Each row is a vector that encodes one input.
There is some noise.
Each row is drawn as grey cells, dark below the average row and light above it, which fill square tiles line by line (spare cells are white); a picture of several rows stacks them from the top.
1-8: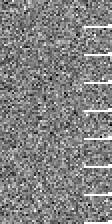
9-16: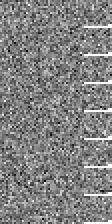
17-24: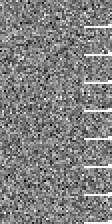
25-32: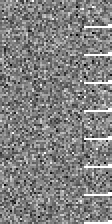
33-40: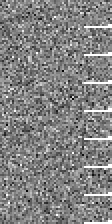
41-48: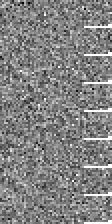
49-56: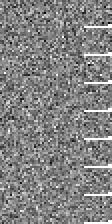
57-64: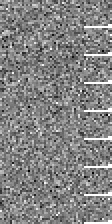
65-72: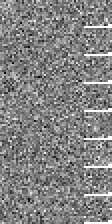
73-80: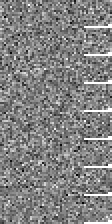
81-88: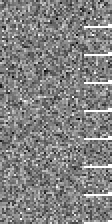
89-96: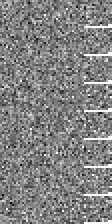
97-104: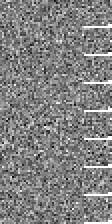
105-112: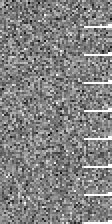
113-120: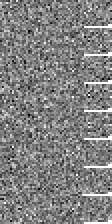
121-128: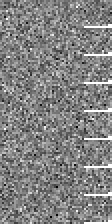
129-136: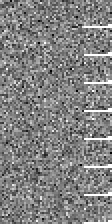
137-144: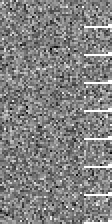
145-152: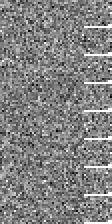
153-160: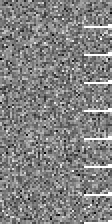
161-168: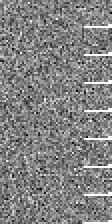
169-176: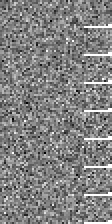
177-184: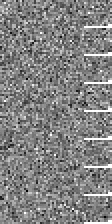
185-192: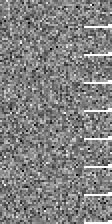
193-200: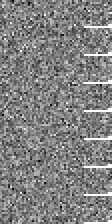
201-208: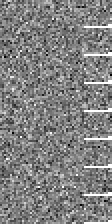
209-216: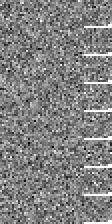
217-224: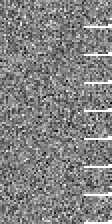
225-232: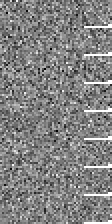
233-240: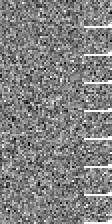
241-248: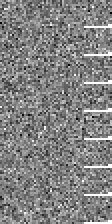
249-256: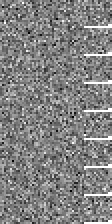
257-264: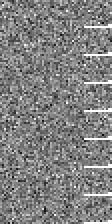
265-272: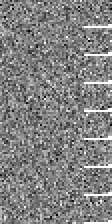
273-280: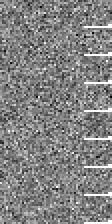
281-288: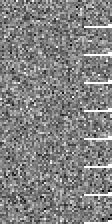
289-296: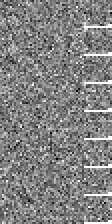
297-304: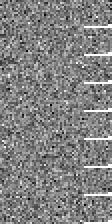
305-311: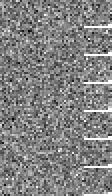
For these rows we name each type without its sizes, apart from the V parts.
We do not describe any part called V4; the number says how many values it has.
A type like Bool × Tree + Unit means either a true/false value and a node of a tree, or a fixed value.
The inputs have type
(Circle + Line) × V4.
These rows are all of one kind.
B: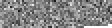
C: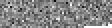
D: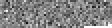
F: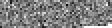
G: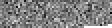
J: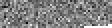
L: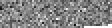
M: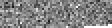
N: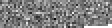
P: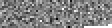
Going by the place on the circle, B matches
C, D, J and M.
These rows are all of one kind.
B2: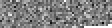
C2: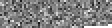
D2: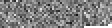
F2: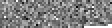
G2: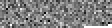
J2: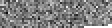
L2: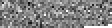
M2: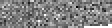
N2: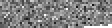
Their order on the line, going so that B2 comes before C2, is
J2, D2, F2, G2, B2, C2, L2, N2, M2.
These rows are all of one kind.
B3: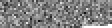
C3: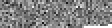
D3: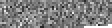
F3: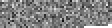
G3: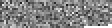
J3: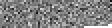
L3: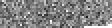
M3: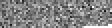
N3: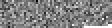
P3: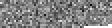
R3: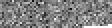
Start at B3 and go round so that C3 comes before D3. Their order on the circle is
B3, M3, G3, N3, C3, P3, F3, J3, L3, D3, R3.
